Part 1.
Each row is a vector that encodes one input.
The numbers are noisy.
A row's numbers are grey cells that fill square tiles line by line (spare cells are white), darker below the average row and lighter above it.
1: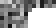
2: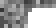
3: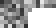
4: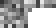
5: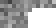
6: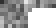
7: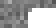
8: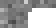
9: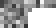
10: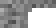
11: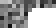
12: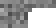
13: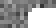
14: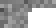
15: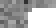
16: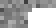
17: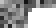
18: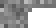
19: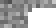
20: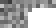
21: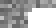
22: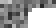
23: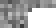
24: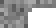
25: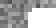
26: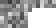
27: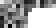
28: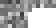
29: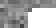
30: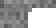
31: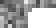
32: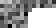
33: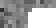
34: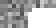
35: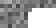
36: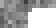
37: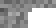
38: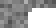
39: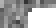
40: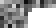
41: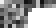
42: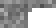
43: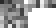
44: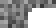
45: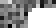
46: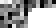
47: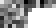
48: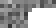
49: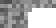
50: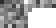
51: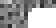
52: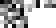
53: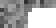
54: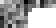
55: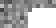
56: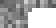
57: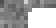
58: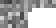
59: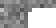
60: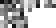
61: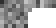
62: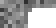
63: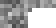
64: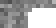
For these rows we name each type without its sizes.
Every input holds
a point on each of two lines and a true/false value.
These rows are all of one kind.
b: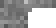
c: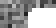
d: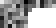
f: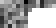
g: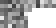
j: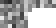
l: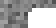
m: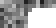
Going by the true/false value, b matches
c and l.
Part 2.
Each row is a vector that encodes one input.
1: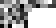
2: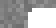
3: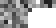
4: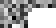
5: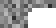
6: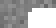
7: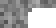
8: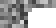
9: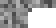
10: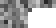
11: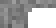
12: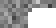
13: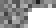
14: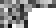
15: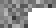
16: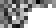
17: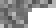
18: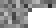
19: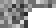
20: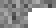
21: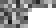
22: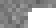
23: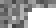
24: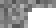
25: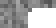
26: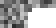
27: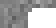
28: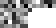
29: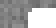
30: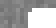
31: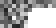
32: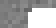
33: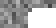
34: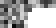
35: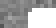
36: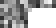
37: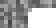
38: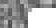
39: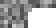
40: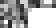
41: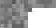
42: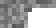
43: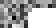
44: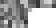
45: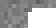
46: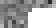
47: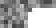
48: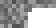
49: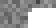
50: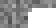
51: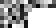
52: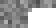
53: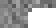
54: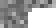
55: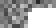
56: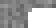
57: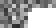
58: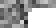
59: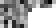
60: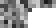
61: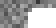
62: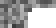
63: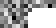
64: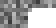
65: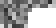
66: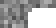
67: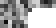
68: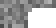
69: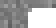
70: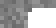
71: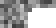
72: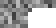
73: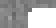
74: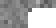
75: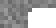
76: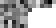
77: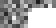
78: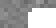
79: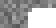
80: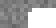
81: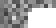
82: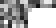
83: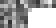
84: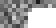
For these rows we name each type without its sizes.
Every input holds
a true/false value, together with either a fixed value, or a node of a tree.
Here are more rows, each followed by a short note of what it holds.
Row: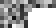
a node of a tree and a true/false value
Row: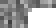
a node of a tree and a true/false value
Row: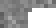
a node of a tree and a true/false value
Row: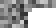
a true/false value
